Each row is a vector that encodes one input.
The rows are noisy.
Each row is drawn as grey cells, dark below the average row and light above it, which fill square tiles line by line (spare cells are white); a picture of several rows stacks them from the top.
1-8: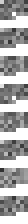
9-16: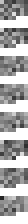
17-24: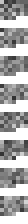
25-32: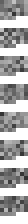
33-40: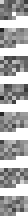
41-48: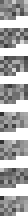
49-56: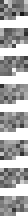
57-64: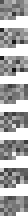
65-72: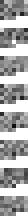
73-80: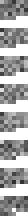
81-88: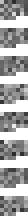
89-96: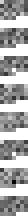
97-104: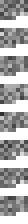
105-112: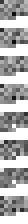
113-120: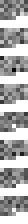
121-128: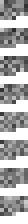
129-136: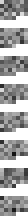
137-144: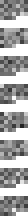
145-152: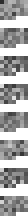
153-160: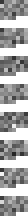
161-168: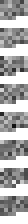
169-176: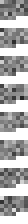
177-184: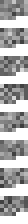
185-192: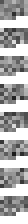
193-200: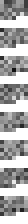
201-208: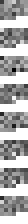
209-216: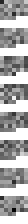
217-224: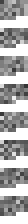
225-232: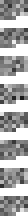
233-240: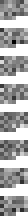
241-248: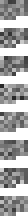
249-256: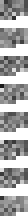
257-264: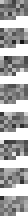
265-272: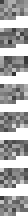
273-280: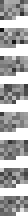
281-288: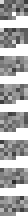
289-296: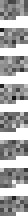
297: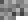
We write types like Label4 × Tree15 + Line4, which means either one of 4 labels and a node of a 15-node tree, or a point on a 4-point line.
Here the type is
Bool × Label7.
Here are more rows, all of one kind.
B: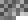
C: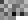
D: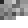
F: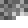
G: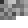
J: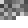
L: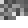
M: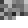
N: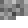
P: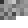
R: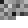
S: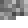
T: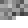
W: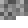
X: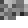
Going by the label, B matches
D, F, G and P.
